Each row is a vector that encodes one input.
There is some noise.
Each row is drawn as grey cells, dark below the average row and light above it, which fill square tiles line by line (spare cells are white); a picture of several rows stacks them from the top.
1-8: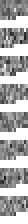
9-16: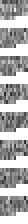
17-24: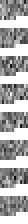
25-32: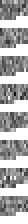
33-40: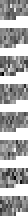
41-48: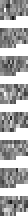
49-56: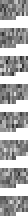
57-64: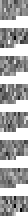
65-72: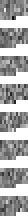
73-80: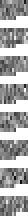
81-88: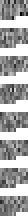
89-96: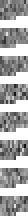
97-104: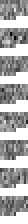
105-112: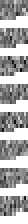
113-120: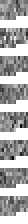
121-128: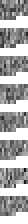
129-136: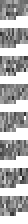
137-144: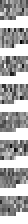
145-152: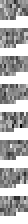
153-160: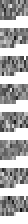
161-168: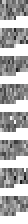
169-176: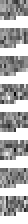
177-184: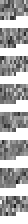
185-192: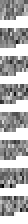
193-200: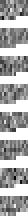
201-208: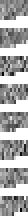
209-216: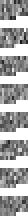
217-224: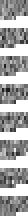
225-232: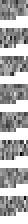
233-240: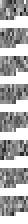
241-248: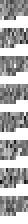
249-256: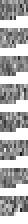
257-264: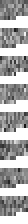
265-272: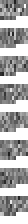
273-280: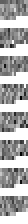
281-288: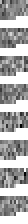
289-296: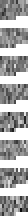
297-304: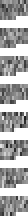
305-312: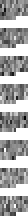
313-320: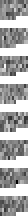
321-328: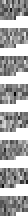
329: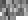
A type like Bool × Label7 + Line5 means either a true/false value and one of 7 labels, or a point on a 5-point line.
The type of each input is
Bool × Bool × Bool × Bool × Line6.
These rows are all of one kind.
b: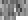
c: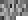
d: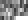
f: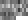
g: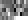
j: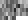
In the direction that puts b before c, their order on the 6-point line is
f, b, j, c, d, g.
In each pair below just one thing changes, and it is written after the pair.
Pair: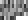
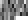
the place on the 6-point line
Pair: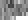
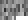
the place on the 6-point line
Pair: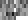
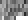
one of the four true/false values
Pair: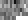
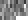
one of the four true/false values
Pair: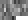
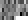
the place on the 6-point line
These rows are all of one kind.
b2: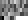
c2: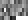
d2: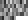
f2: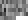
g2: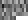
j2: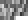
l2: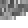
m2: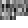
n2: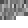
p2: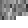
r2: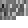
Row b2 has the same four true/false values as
g2 and r2.
